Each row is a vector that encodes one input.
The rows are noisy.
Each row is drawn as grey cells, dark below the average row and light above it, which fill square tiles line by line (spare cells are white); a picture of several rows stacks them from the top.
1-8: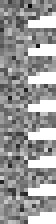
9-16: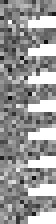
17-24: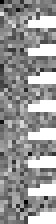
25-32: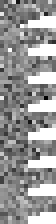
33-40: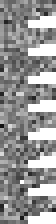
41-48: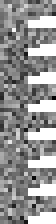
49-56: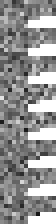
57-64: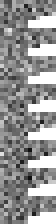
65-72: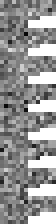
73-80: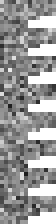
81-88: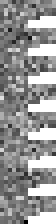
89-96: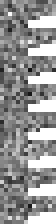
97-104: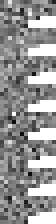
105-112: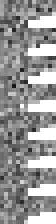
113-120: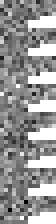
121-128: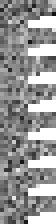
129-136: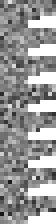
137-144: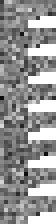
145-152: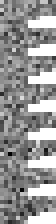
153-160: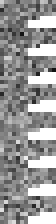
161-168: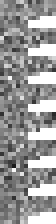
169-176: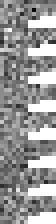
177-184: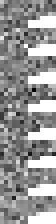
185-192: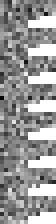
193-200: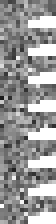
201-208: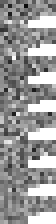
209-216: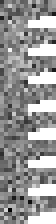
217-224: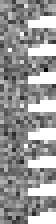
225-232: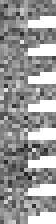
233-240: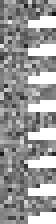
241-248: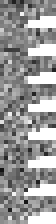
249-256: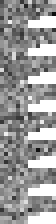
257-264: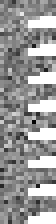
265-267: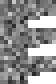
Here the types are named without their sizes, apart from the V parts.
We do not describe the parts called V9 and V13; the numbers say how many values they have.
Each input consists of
a value of V13, together with either a point on a circle and a true/false value, or a value of V9.
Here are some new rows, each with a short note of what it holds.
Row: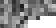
a point on a circle, a true/false value and a value of V13
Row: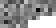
a value of V9 and a value of V13
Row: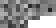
a value of V9 and a value of V13
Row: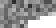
a value of V9 and a value of V13
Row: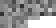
a point on a circle, a true/false value and a value of V13
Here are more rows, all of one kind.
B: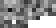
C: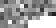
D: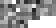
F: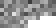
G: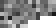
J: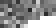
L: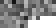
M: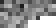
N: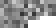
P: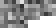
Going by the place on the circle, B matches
C, D, F and N.
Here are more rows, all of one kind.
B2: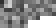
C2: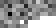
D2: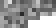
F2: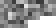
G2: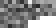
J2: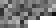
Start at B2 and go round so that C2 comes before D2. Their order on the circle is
B2, F2, J2, G2, C2, D2.
